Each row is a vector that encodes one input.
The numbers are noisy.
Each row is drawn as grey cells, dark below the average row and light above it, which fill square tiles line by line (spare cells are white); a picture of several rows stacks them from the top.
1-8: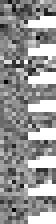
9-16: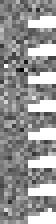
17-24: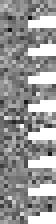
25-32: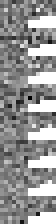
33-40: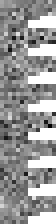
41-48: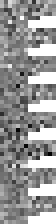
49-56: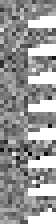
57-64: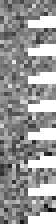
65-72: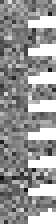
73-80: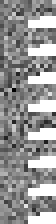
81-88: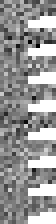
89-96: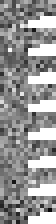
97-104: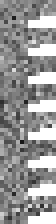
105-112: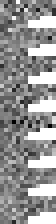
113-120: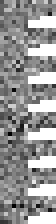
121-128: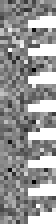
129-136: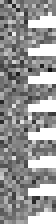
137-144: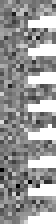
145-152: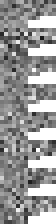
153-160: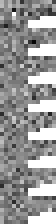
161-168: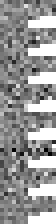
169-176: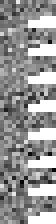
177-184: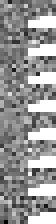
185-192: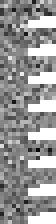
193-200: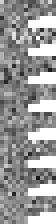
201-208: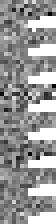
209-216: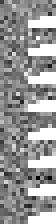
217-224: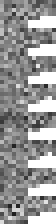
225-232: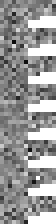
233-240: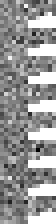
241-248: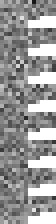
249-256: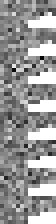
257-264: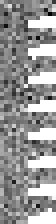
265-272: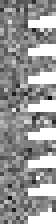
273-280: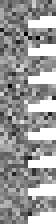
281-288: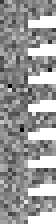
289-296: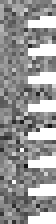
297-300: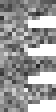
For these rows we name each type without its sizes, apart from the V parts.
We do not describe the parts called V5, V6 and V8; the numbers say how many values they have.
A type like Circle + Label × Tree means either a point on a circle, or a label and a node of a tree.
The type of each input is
((Bool × Bool × Bool × Bool + V6) × Tree + V8) × Label × V5.
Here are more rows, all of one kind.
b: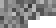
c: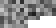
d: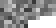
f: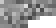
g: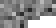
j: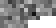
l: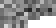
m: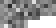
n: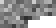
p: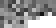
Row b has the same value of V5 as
d, g, l and p.
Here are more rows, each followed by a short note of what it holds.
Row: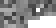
a label, a node of a tree, a value of V5 and a value of V6
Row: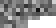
a label, a node of a tree, four true/false values and a value of V5
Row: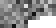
a label, a node of a tree, a value of V5 and a value of V6
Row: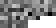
a label, a value of V5 and a value of V8
